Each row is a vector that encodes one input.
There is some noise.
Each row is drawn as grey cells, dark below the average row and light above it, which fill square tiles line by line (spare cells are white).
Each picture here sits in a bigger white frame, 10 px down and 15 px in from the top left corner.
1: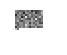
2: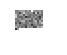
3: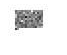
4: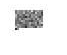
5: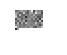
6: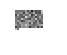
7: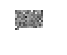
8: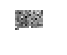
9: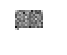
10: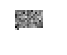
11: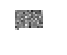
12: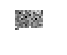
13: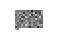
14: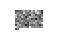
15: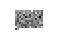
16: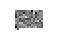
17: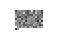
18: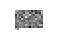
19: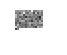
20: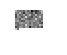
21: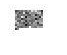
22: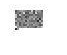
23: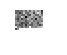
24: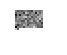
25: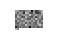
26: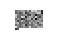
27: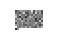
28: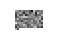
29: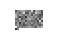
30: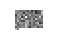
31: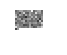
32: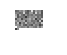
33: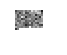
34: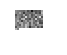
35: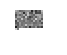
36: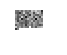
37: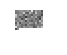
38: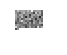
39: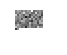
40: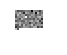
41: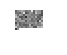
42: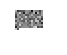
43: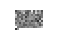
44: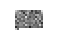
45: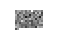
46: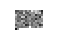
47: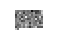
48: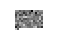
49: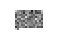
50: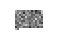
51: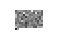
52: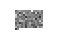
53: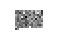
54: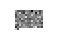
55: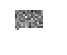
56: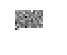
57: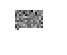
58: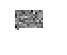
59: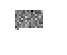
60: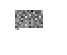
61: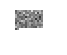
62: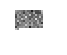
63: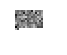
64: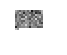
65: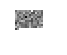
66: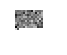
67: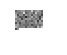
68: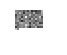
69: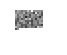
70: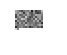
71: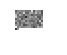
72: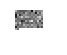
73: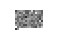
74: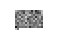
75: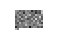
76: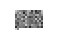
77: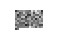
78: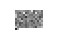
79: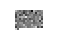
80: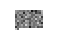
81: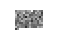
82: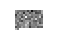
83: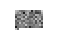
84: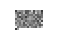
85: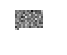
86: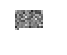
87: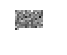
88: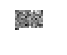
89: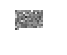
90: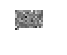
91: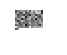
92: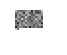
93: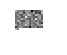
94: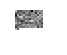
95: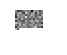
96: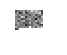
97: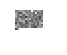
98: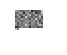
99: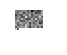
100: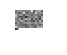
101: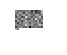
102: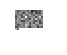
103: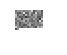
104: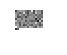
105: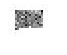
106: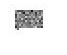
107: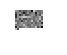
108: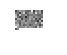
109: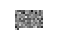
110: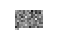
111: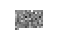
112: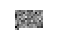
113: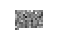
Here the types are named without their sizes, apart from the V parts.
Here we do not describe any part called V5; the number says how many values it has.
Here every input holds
a true/false value, together with either a point on a line, or a value of V5.
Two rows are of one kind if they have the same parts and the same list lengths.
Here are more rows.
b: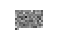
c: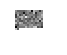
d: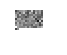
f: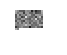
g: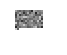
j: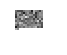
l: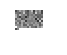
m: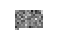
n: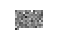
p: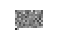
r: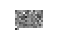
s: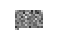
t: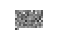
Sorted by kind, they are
b, d, f, l, m, n, p, r, s, t
c, g, j

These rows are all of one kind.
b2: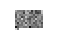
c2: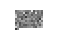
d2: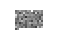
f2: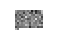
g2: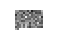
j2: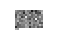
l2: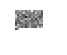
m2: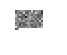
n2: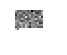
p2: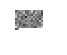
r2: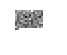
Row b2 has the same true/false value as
f2, g2, j2 and n2.
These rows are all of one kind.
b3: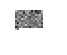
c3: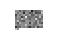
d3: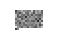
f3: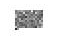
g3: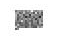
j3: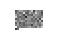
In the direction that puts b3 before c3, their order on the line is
g3, b3, f3, c3, j3, d3.
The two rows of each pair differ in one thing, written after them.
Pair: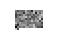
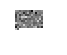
the value of V5
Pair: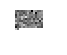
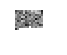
the true/false value
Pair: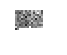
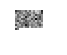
the value of V5
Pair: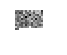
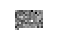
the true/false value
